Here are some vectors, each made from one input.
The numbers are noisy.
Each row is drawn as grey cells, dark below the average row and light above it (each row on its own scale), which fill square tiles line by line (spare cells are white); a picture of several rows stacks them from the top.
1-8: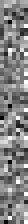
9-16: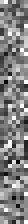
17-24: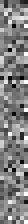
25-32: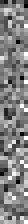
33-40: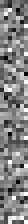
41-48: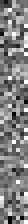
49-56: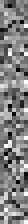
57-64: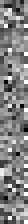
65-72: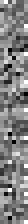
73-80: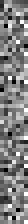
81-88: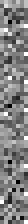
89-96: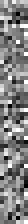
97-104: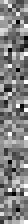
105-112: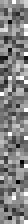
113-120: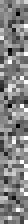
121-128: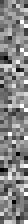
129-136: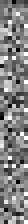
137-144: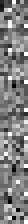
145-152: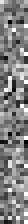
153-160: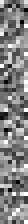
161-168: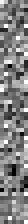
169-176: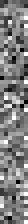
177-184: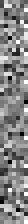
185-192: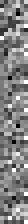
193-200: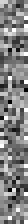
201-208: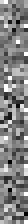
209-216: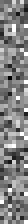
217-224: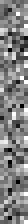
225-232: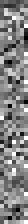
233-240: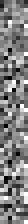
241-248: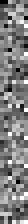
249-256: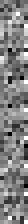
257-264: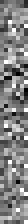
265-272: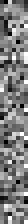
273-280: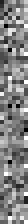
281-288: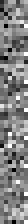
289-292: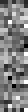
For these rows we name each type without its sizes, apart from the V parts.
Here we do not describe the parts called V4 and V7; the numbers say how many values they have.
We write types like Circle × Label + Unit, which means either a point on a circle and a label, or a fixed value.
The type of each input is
Bool × Bool × Bool × Bool × Bool × Circle × Line × V4 × V7.
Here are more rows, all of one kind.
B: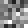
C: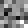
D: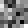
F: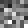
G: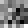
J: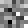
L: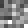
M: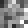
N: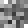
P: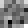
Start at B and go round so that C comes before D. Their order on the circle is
B, J, G, M, P, F, N, L, C, D.
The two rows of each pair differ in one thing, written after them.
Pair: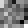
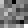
the place on the circle
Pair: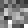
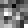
the value of V4
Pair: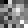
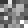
the place on the circle
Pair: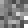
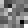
the place on the line
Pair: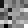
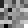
one of the five true/false values
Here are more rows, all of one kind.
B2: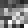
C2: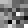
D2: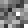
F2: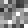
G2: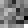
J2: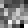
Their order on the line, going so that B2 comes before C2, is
D2, F2, B2, C2, J2, G2.
